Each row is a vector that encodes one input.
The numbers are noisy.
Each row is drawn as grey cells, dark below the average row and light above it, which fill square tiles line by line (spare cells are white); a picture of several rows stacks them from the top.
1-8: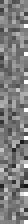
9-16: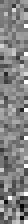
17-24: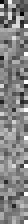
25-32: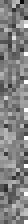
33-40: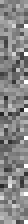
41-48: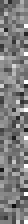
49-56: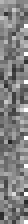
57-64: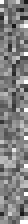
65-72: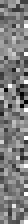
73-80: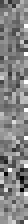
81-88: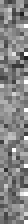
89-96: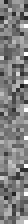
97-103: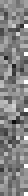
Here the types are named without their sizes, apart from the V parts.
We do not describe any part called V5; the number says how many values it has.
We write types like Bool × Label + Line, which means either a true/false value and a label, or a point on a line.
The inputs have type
Line × V5 + List(Circle).
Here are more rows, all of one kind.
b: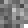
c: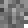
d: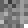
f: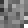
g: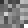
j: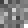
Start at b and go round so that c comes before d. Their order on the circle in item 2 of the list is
b, j, g, c, d, f.
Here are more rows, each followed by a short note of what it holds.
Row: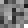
a point on a line and a value of V5
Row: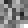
a point on a line and a value of V5
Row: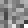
a list of one item
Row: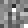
a list of two items
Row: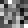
the empty list
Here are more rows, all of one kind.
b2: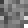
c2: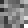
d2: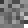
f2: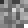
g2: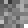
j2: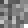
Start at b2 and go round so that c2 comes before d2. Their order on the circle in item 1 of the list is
b2, c2, f2, g2, j2, d2.
